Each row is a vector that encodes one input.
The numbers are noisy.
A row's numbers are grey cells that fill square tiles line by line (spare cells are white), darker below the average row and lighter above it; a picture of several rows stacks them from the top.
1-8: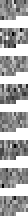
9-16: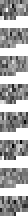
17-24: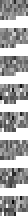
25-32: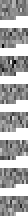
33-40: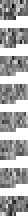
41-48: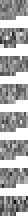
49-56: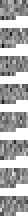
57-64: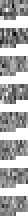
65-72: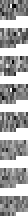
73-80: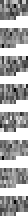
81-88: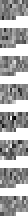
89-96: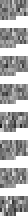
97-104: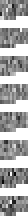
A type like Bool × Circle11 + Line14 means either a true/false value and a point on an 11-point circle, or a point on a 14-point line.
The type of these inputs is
Bool × Line8 + Line7.
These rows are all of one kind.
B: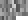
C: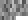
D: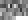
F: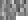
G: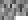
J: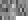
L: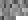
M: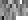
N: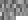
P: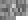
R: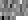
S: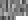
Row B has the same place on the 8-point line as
C and F.
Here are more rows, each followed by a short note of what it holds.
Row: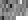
a point on an 8-point line and a true/false value
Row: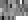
a point on an 8-point line and a true/false value
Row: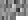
a point on an 8-point line and a true/false value
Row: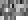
a point on a 7-point line
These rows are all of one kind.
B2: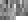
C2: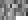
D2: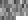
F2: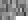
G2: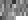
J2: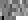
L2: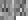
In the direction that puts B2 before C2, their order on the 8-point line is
L2, F2, B2, D2, J2, G2, C2.
